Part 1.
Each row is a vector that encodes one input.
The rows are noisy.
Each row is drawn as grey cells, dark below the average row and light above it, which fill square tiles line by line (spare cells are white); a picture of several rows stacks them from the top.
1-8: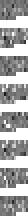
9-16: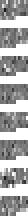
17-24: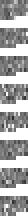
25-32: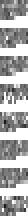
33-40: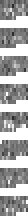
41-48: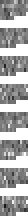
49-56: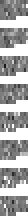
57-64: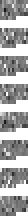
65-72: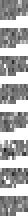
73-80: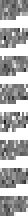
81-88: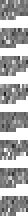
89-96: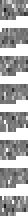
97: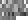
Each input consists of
one of 12 labels.
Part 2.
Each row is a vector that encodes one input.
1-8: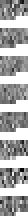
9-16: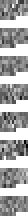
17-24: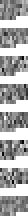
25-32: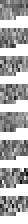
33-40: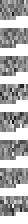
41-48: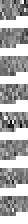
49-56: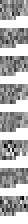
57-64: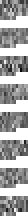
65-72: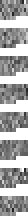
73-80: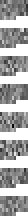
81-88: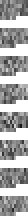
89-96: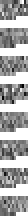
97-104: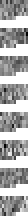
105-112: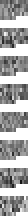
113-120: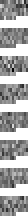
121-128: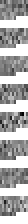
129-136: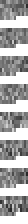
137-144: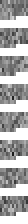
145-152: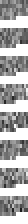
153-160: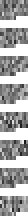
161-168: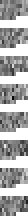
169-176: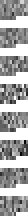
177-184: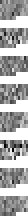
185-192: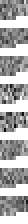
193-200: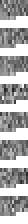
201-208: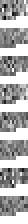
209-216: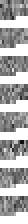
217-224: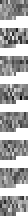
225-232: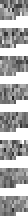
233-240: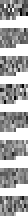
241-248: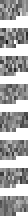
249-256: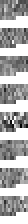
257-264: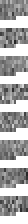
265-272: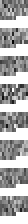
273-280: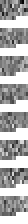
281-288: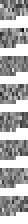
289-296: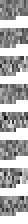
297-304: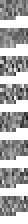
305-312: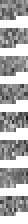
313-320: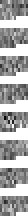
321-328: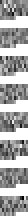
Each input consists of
four true/false values.
